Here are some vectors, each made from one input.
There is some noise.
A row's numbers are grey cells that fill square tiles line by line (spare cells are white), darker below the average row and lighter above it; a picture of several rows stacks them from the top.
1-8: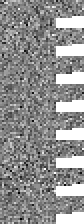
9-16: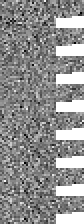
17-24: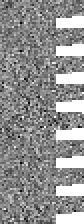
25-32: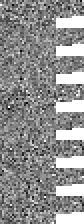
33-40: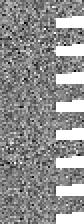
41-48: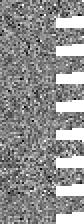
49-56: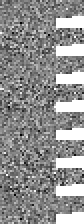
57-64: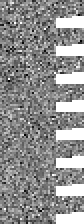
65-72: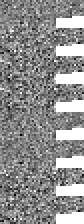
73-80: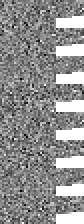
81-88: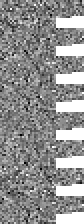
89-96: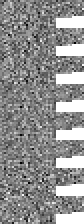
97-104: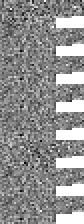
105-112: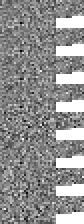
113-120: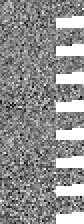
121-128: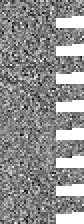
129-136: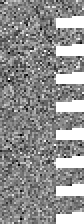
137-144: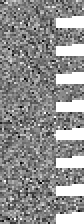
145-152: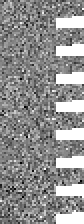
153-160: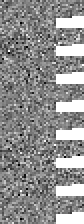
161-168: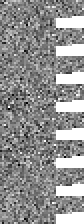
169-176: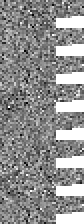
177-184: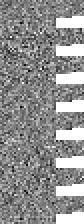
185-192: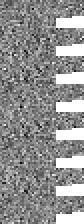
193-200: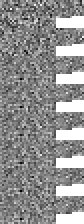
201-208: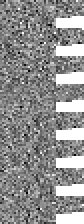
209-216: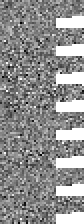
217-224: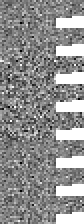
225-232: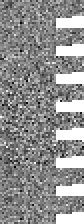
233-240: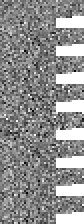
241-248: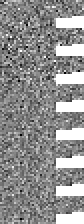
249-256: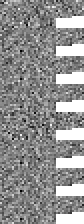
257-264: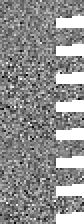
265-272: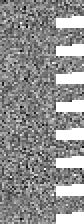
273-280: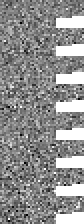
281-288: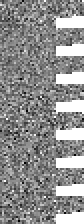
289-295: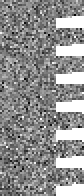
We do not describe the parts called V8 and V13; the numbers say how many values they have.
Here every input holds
either a node of a 15-node tree, or a true/false value and a value of V8, or a value of V13.
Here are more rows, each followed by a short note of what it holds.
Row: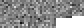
a node of a 15-node tree
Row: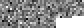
a value of V13
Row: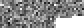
a value of V13
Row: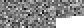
a true/false value and a value of V8
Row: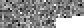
a value of V13
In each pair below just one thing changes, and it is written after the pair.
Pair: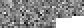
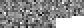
the true/false value
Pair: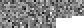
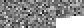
the value of V8
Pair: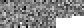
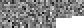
the value of V8
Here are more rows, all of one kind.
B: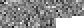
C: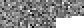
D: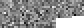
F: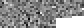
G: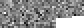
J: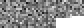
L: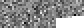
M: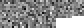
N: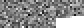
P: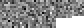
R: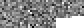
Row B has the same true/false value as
D, F, G and L.
